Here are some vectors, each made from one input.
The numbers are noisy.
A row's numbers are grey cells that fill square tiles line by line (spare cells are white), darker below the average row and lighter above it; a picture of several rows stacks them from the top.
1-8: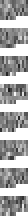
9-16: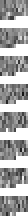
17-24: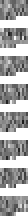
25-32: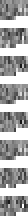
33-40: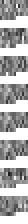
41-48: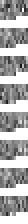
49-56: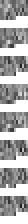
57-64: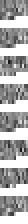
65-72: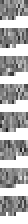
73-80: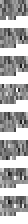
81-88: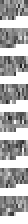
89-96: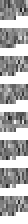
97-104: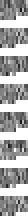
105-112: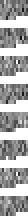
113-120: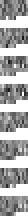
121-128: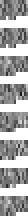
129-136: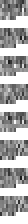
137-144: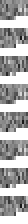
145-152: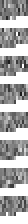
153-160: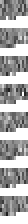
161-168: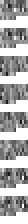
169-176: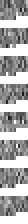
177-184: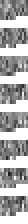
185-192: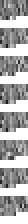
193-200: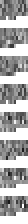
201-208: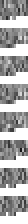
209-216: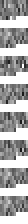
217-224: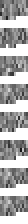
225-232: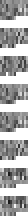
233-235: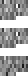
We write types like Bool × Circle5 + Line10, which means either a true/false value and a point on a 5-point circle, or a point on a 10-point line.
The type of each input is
Circle8 + Label5.
